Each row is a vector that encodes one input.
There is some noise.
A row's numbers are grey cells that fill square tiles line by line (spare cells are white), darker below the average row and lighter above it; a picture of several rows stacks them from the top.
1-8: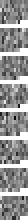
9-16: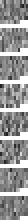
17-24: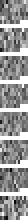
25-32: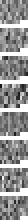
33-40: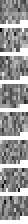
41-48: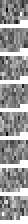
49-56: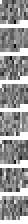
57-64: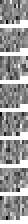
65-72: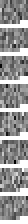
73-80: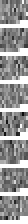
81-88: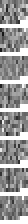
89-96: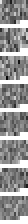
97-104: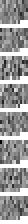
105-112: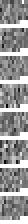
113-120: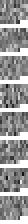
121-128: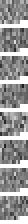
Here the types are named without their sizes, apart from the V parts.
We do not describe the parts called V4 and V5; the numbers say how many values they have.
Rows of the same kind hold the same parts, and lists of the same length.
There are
2 kinds of row.
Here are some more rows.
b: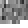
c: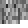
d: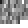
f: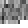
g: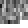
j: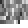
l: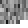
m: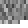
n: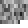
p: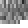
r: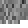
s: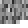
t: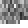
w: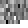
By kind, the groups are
b, c, f, m, p, r, s, t
d, g, j, l, n, w

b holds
a label, a point on each of two lines and a value of V4.
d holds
a label, a value of V4 and a value of V5.
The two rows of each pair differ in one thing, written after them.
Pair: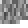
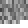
the value of V4
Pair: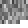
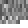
the place on one of the two lines
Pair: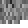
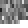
the label
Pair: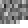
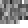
the place on one of the two lines
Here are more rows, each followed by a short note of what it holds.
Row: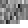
a label, a value of V4 and a value of V5
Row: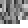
a label, a value of V4 and a value of V5
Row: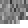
a label, a point on each of two lines and a value of V4
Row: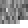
a label, a point on each of two lines and a value of V4
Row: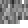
a label, a point on each of two lines and a value of V4
